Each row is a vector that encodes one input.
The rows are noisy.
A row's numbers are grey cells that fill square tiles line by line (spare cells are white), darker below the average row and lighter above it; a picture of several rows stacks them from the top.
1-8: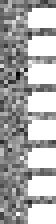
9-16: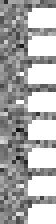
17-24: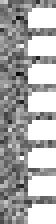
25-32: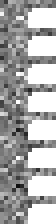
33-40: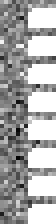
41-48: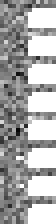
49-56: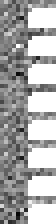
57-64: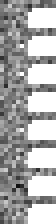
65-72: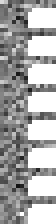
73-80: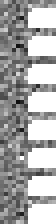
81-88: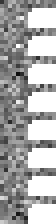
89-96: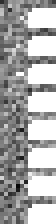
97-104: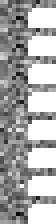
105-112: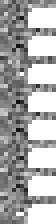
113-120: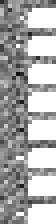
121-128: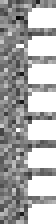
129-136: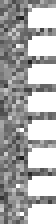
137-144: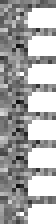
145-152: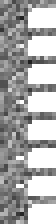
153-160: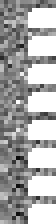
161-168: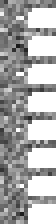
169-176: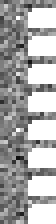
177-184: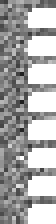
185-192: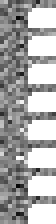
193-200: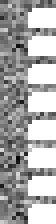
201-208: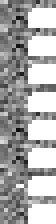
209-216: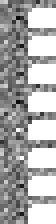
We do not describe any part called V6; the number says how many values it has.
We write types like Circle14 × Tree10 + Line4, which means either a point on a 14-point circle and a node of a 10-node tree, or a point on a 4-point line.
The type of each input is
Label11 × V6 + List2(Line4).
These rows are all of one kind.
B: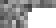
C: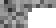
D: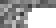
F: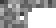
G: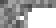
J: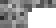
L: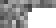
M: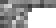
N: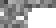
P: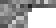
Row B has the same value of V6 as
D, J, L and M.
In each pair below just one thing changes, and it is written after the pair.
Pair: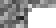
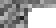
the place on the 4-point line in item 1 of the list
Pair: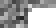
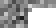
the place on the 4-point line in item 1 of the list
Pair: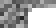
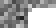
the place on the 4-point line in item 1 of the list
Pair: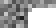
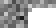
the place on the 4-point line in item 2 of the list
